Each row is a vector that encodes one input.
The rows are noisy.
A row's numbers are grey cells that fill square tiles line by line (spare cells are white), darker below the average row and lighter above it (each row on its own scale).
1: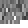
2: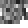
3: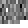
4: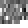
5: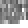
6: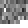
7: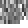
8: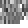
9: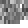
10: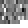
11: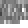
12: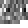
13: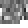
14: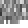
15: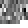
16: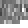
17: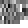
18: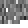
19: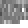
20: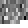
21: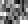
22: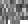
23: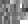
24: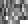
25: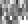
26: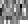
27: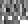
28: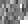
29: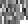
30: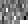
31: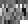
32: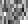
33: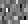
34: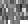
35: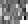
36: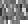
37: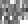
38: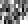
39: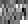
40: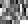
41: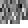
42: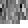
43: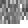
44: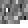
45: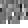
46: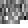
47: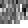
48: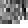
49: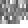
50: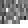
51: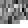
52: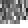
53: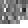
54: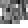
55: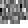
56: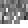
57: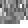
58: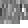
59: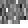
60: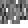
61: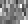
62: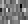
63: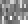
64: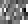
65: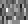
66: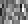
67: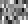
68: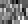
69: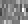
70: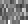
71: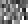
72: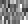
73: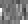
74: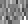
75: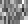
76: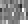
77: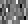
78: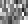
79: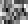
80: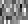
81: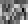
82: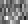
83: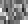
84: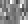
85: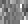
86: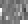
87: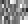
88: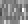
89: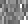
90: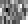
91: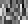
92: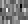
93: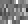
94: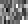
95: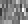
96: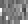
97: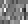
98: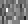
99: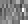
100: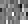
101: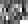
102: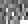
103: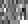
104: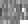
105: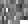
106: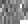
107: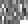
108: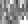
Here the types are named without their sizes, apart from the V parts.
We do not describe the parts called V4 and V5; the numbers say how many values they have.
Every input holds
either a point on each of two lines, a true/false value and a value of V4, or a value of V5.
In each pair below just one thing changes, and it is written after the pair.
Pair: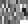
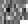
the place on one of the two lines
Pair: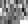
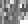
the place on one of the two lines
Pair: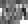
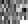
the place on one of the two lines
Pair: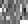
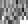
the true/false value
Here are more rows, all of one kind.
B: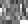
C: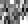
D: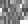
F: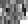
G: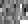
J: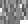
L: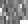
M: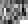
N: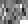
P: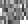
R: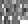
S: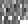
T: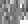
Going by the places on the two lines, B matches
C, M, N and T.
